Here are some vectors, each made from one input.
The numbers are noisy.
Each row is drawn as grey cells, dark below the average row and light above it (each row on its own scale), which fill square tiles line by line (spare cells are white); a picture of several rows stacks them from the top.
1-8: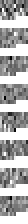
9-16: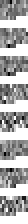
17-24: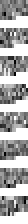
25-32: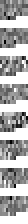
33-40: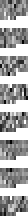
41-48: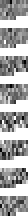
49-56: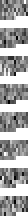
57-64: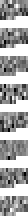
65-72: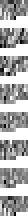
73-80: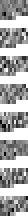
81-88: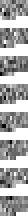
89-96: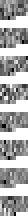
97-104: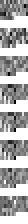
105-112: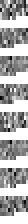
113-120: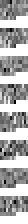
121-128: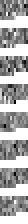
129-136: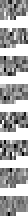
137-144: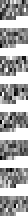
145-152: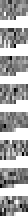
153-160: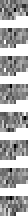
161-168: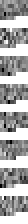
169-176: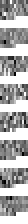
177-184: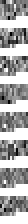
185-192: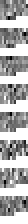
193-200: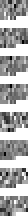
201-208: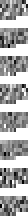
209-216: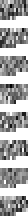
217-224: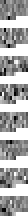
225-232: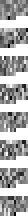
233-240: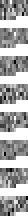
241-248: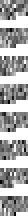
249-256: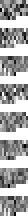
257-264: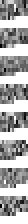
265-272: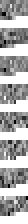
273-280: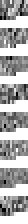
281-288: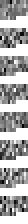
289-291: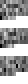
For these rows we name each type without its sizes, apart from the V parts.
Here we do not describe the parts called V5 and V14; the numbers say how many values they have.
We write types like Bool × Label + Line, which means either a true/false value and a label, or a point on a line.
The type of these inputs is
Bool × Bool × Bool + (Line + V5) × V14.
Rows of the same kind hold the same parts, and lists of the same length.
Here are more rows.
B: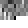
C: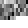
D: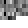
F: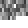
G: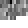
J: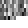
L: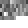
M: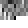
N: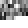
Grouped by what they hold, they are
B, G, M
C, J, N
D, F, L

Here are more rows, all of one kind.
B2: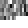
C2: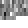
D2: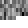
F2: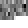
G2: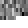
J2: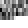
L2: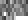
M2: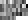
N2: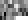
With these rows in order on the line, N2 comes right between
B2 and D2.
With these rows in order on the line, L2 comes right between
G2 and M2.
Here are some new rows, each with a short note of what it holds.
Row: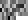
a value of V5 and a value of V14
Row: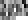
a value of V5 and a value of V14
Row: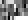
a point on a line and a value of V14
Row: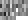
a value of V5 and a value of V14
